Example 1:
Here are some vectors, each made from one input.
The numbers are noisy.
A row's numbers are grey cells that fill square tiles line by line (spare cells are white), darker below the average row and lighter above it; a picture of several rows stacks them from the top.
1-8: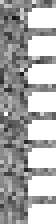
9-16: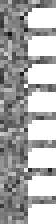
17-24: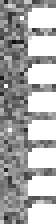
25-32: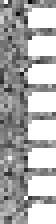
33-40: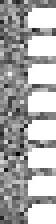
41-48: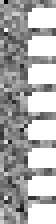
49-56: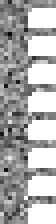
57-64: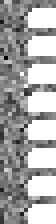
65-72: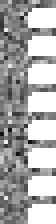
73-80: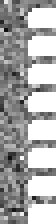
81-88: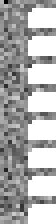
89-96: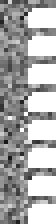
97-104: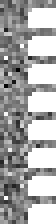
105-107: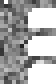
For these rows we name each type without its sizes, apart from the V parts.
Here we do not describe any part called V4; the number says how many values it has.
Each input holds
a value of V4, together with either a point on a circle and a true/false value, or a fixed value.
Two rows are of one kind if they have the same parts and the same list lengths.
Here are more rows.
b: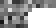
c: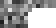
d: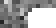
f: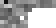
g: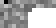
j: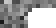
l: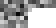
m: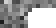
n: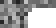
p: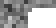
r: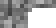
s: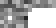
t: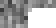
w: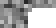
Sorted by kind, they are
b, c, d, j, m, n
f, g, l, p, r, s, t, w

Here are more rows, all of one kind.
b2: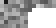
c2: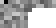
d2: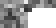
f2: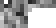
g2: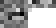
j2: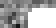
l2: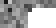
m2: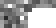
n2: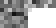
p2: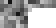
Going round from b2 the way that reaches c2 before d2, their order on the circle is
b2, c2, p2, n2, g2, m2, d2, l2, j2, f2.
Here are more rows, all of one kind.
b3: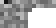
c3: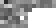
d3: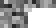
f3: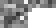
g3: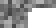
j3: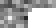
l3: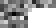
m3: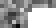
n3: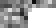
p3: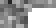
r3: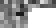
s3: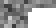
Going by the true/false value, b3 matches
c3, f3 and m3.
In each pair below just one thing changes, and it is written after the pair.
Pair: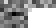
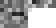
the place on the circle
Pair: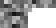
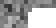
the value of V4
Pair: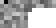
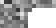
the place on the circle
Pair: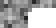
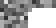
the place on the circle
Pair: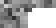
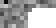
the place on the circle
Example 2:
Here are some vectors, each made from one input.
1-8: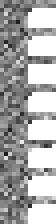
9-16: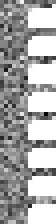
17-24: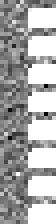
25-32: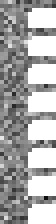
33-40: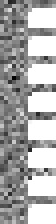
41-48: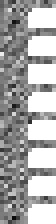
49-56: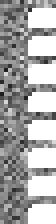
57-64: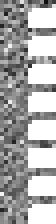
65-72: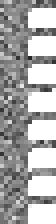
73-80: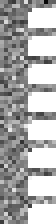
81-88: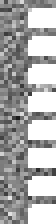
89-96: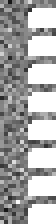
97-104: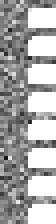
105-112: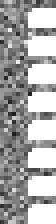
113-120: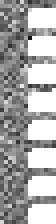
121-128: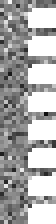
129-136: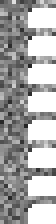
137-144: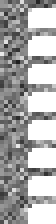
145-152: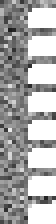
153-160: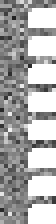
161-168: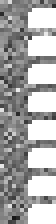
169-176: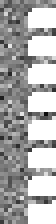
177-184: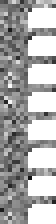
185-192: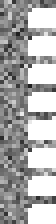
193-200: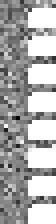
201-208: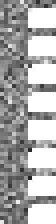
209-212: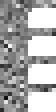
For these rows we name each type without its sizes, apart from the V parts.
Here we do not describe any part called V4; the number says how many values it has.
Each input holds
a value of V4, together with either a point on a line, or four true/false values.
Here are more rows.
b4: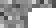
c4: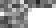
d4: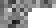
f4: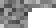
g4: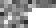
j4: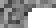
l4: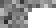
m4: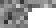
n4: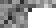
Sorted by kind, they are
b4, c4, f4, j4, l4, m4, n4
d4, g4

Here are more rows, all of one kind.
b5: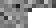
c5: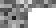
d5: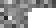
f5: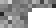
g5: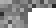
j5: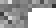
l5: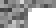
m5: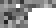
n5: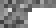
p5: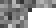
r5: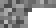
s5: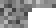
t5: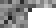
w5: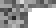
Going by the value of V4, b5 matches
d5, f5, g5 and j5.
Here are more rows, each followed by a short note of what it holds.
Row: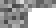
four true/false values and a value of V4
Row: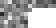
a point on a line and a value of V4
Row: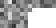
a point on a line and a value of V4
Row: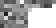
a point on a line and a value of V4
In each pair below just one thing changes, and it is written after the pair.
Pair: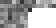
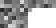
the value of V4
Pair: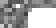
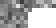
the value of V4
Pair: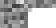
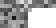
one of the four true/false values
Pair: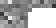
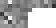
one of the four true/false values
